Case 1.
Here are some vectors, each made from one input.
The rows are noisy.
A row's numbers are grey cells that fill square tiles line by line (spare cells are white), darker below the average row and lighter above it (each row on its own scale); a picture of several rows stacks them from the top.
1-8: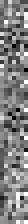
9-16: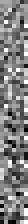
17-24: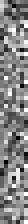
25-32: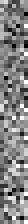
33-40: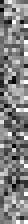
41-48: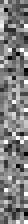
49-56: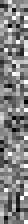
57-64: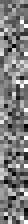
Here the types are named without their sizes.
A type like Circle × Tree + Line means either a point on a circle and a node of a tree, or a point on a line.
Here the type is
Bool × Circle.
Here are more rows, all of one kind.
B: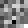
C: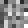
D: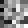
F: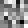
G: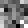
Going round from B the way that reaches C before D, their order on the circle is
B, C, G, D, F.
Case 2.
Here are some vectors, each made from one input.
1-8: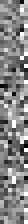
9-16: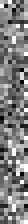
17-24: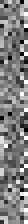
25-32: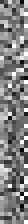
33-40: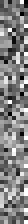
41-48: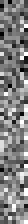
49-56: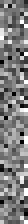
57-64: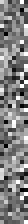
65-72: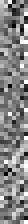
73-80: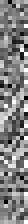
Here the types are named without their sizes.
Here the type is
List(Line).
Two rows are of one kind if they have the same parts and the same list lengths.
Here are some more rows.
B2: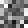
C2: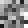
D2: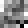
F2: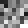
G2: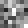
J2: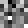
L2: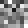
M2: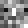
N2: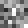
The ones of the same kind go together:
B2, C2, D2, L2
F2, J2
G2, M2, N2

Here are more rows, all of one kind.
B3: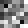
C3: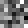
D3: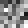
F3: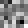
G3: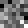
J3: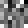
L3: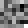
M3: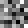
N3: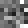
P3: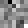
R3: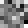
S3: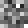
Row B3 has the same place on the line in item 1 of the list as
F3 and P3.
